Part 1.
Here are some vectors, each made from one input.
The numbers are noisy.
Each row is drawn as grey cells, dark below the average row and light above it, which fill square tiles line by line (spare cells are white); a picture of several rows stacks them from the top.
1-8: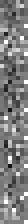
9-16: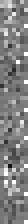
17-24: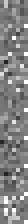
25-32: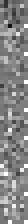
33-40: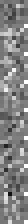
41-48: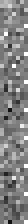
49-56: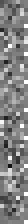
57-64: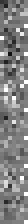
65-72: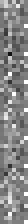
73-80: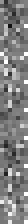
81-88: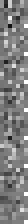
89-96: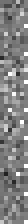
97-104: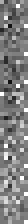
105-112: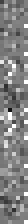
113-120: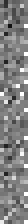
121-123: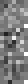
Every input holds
a point on a 10-point line.
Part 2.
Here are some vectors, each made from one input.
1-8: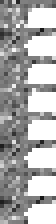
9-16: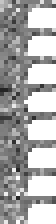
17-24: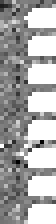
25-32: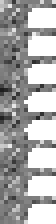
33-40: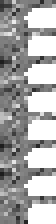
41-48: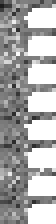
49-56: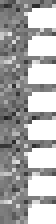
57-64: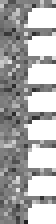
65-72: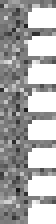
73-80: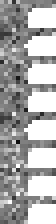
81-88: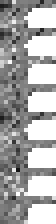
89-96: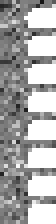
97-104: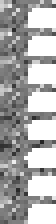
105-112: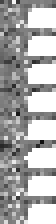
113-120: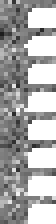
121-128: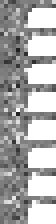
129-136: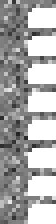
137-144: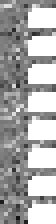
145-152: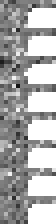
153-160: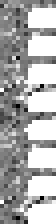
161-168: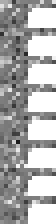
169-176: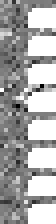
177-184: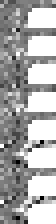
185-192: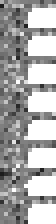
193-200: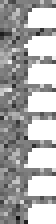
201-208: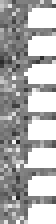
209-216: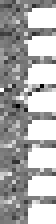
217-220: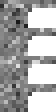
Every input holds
either a fixed value, or three true/false values.
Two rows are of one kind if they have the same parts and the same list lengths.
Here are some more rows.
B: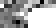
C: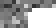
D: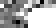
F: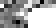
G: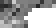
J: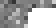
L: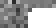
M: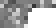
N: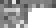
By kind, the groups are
B, D, F
C, G, J, L, M, N

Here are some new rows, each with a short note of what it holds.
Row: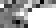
a fixed value
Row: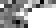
a fixed value
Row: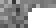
three true/false values
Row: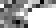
a fixed value
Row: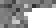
three true/false values
